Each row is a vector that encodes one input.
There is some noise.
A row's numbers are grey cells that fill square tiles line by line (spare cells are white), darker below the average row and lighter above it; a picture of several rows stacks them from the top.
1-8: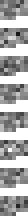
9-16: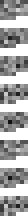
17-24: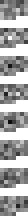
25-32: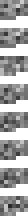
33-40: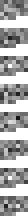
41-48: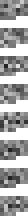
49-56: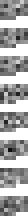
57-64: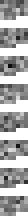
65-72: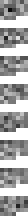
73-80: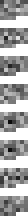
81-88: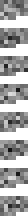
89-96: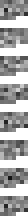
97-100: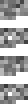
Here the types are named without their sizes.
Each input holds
a point on a circle and a true/false value.
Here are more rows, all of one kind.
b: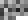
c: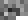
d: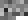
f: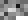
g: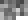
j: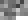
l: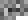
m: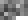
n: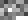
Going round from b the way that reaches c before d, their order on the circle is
b, l, g, j, c, m, d, n, f.
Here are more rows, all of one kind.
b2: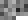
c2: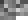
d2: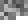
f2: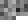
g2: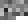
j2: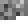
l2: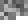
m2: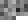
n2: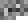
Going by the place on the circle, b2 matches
f2 and m2.
